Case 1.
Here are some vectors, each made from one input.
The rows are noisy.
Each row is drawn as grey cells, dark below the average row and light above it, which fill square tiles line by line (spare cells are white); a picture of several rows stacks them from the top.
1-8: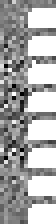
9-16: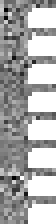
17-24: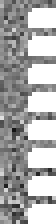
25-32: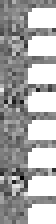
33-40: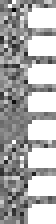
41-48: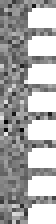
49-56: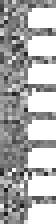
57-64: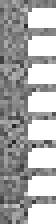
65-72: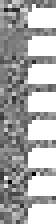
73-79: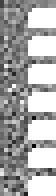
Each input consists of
a point on a 4-point line, together with either a fixed value, or four true/false values.
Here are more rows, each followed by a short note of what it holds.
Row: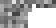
a point on a 4-point line
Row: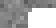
a point on a 4-point line and four true/false values
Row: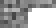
a point on a 4-point line
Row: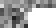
a point on a 4-point line
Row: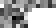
a point on a 4-point line
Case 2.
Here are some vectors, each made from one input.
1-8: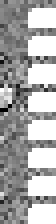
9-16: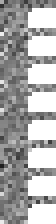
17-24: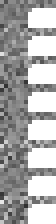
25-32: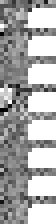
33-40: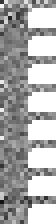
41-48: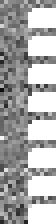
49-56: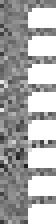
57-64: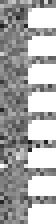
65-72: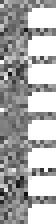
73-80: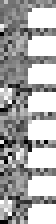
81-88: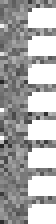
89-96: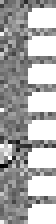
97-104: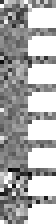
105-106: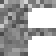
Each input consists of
either a fixed value, or a point on each of two 9-point lines and a true/false value.
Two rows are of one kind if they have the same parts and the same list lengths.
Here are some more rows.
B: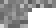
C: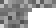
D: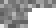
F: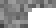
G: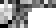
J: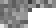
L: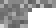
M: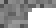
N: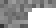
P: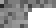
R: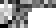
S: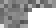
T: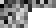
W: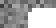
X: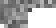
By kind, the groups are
B, C, D, F, J, L, M, N, P, S, T, W, X
G, R

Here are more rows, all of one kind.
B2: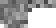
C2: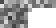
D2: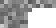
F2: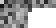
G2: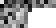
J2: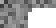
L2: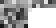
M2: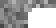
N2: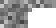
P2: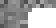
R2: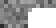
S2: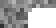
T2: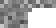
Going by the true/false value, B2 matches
C2, D2, N2 and T2.
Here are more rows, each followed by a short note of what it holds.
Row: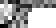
a fixed value
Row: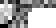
a fixed value
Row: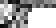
a fixed value
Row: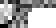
a fixed value
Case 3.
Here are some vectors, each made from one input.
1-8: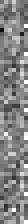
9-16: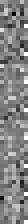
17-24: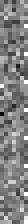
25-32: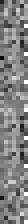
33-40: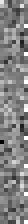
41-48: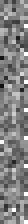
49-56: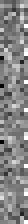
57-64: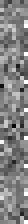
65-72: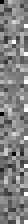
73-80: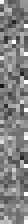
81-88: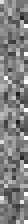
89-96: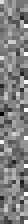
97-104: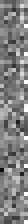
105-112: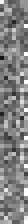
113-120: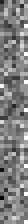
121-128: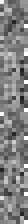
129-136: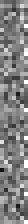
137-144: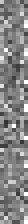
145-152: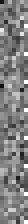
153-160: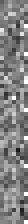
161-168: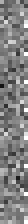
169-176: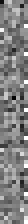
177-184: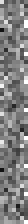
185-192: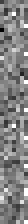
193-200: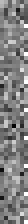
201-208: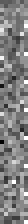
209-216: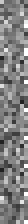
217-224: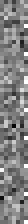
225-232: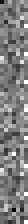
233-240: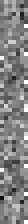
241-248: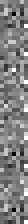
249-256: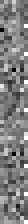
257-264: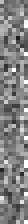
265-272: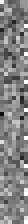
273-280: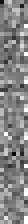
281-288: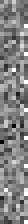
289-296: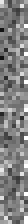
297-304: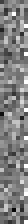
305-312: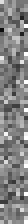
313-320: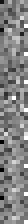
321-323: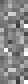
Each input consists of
either a point on a 15-point line, or four true/false values.
